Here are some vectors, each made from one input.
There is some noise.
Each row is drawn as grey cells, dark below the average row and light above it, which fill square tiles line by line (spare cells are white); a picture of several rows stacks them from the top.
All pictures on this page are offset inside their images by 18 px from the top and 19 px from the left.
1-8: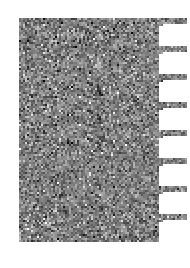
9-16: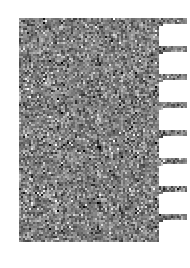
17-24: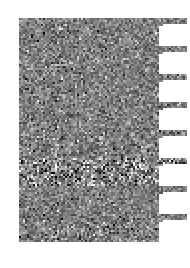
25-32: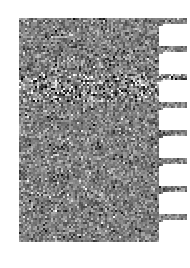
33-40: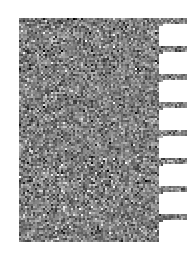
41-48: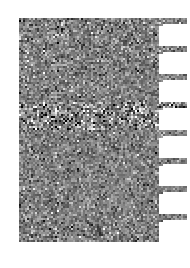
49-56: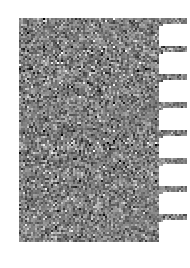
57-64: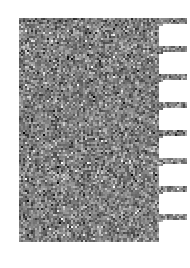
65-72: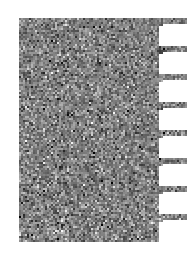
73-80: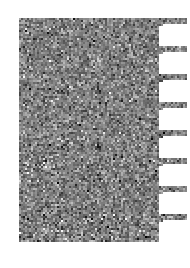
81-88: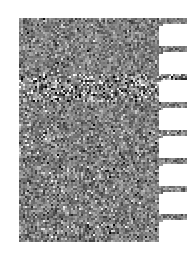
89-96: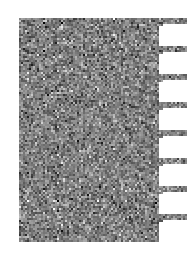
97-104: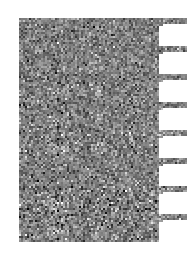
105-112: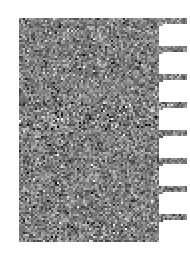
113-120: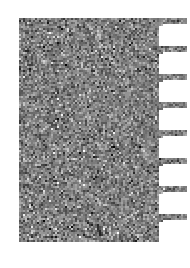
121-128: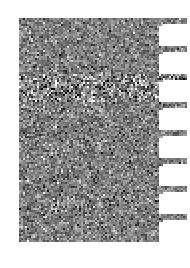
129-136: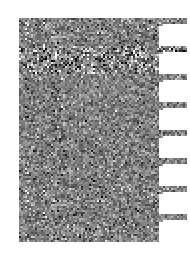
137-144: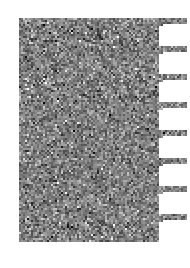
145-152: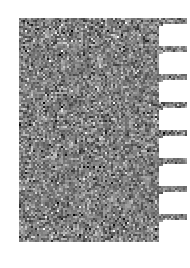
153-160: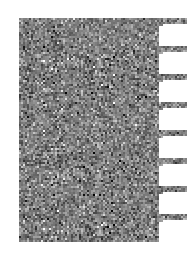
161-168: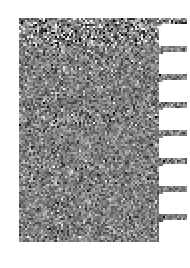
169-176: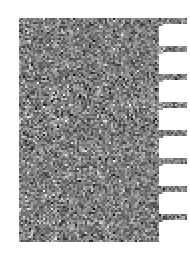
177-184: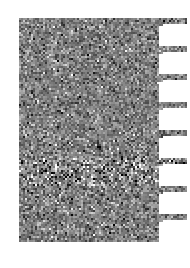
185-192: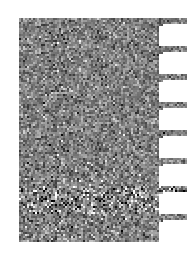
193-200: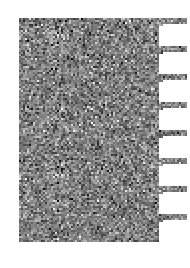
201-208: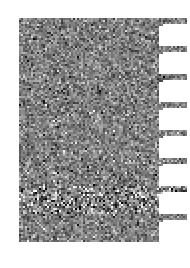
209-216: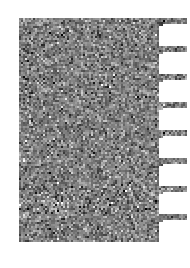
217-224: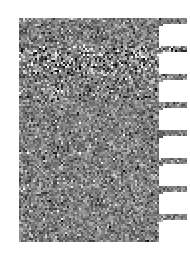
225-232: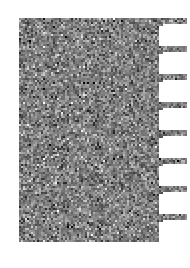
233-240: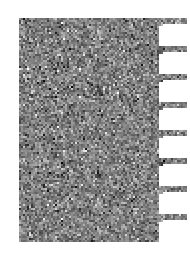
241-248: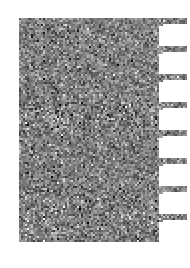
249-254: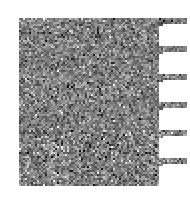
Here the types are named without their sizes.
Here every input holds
a true/false value, together with a list of points on a line.
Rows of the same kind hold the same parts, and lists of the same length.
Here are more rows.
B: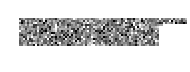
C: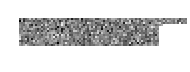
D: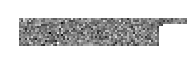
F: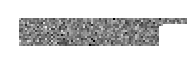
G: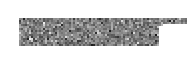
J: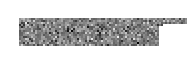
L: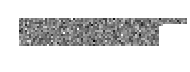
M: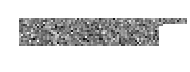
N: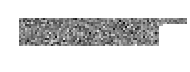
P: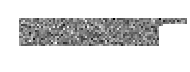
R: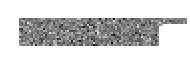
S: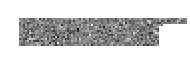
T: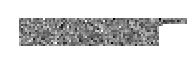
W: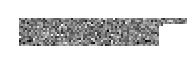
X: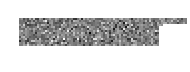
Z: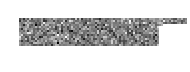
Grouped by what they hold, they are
B
C, J, M, W, Z
D, L, N, X
F, G, P, R, S, T

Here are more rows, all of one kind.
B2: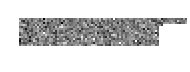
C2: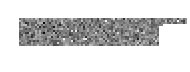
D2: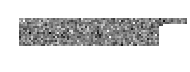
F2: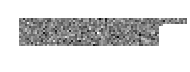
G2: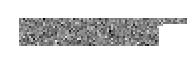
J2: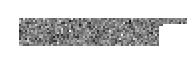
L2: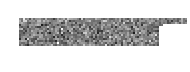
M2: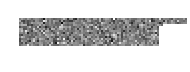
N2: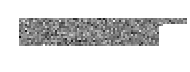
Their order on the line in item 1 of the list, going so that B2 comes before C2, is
B2, M2, C2, G2, F2, N2, J2, L2, D2.
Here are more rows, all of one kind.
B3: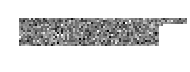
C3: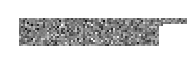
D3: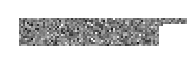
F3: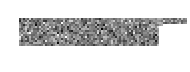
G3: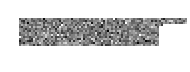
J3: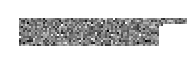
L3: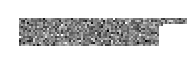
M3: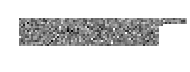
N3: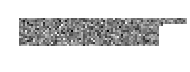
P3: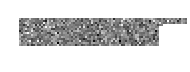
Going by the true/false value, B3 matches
F3 and P3.
